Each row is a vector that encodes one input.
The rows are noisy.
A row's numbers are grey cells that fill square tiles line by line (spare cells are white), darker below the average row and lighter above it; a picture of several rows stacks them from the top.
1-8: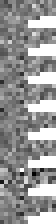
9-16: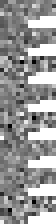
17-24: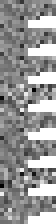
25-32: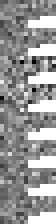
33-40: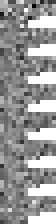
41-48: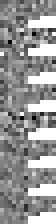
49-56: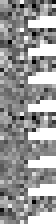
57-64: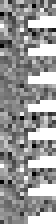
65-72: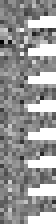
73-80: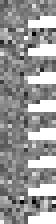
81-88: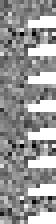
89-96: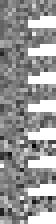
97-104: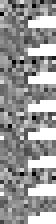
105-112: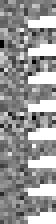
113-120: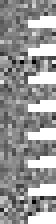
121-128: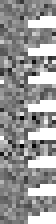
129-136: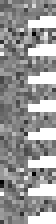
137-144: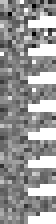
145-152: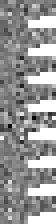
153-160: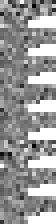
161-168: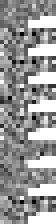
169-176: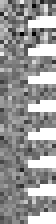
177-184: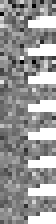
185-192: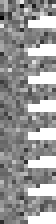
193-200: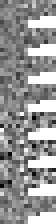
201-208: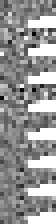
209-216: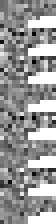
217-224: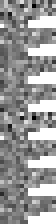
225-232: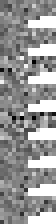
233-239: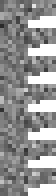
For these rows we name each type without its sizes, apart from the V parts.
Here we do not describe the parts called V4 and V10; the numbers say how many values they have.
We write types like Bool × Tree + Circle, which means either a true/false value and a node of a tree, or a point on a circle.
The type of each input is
Bool × Circle × V10 + Line × List(V4).
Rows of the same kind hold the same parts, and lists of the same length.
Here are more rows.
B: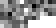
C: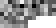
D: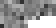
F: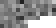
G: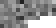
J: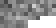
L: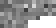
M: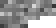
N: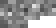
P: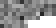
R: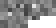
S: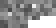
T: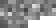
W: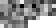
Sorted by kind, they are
B, C, W
D, F, G, P
J, L, M
N, R, S, T

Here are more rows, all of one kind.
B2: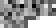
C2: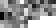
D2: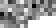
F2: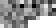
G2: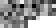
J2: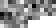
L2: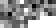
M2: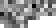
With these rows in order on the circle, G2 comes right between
F2 and L2.
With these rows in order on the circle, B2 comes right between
F2 and M2.
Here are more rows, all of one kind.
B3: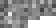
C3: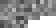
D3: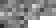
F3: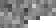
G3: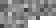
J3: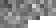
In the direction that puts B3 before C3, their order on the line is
B3, G3, F3, J3, C3, D3.
